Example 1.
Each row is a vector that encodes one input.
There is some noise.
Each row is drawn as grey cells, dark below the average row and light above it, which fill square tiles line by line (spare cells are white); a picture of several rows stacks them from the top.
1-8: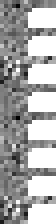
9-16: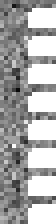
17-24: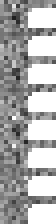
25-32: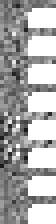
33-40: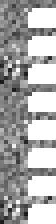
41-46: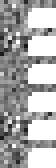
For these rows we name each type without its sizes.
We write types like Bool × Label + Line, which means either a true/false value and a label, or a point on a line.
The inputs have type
List(Line).
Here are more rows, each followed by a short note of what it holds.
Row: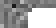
a list of two items
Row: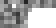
a list of one item
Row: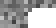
a list of two items
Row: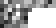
the empty list
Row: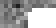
a list of two items
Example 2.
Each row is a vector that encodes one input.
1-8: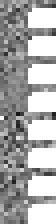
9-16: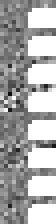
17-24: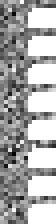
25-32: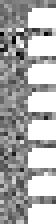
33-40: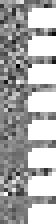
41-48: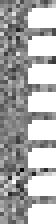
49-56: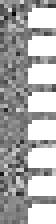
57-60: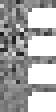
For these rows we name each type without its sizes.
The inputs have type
Bool × Label.
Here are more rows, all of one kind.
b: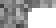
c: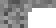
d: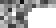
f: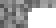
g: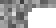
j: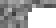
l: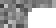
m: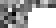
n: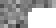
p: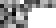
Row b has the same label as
f, m and p.
